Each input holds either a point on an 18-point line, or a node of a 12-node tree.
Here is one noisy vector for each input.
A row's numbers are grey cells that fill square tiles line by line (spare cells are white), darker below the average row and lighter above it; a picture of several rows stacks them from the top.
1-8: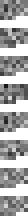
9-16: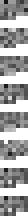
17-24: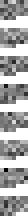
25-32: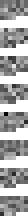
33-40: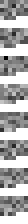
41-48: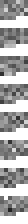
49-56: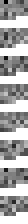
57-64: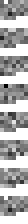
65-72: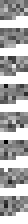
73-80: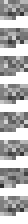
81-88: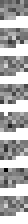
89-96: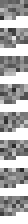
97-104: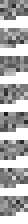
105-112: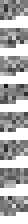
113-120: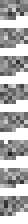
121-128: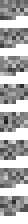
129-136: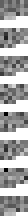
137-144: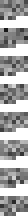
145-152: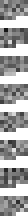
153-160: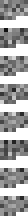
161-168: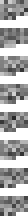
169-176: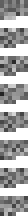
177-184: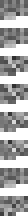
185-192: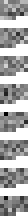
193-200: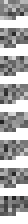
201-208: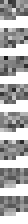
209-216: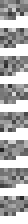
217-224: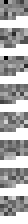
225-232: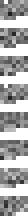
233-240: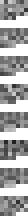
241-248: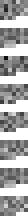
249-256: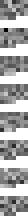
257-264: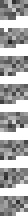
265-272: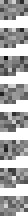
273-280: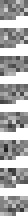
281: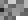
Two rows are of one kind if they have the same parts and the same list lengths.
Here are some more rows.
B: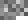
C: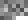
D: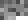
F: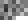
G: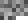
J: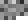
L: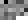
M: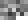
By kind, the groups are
B, C, D, F, G
J, L, M

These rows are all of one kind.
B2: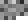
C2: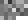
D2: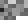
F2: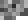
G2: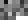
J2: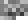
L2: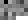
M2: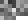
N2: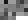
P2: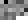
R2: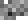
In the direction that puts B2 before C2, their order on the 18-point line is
G2, N2, L2, P2, B2, D2, F2, M2, C2, R2, J2.
